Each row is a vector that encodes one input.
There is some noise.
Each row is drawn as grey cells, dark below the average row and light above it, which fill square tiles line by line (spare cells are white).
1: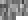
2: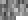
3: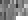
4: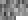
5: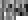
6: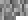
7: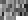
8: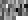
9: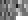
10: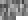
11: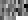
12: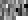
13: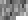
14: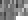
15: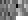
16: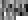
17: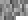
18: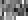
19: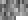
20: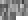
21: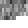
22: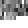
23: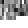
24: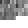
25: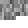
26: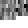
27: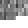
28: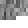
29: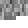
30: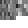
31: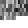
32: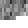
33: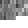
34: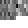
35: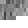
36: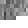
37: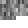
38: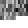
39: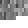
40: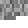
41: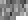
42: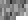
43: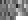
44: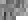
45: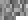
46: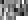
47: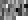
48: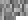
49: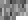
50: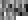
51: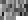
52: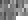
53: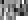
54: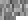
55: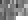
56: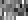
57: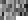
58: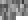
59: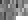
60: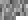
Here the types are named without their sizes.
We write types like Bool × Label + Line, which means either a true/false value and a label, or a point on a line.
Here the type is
Line + Tree.
